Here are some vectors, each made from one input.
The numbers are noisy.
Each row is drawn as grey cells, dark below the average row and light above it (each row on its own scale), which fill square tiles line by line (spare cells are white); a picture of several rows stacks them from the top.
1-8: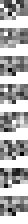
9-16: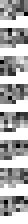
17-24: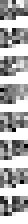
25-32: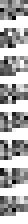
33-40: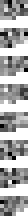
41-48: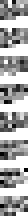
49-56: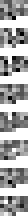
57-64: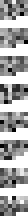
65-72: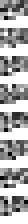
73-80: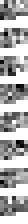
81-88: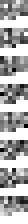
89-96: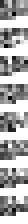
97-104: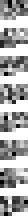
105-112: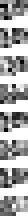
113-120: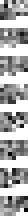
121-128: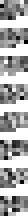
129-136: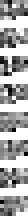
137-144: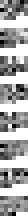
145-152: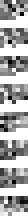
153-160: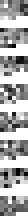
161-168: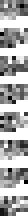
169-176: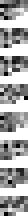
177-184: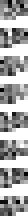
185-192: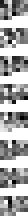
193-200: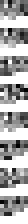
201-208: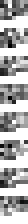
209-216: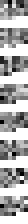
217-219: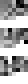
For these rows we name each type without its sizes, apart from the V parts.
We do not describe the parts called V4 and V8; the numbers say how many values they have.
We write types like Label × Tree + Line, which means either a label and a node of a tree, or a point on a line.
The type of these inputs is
List(Circle) + V4 × V8.
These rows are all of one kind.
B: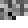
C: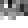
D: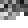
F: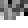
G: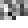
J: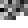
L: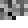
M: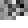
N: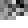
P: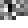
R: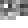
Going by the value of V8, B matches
J and L.
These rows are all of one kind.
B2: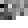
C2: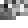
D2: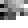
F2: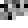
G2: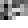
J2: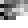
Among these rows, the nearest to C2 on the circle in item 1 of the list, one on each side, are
F2 and G2.
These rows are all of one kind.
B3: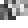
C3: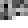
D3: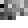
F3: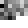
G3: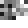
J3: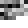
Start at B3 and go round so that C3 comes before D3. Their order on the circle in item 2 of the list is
B3, G3, J3, C3, D3, F3.
